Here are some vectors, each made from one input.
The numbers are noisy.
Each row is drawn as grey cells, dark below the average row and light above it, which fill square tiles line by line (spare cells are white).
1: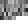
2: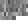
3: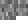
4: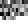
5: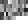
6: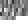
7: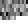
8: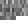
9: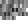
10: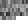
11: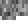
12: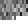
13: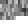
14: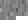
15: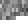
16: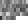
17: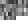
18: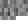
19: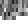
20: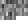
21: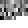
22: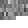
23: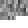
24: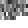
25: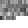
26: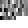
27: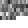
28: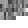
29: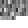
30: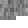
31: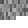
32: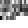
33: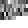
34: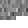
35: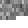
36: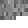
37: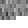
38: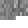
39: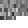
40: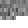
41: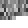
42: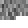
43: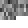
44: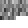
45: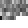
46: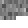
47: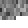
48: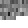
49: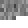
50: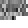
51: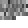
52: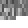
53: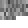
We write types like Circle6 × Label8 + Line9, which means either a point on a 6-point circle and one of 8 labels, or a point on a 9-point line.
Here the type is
Circle6 + Tree8.
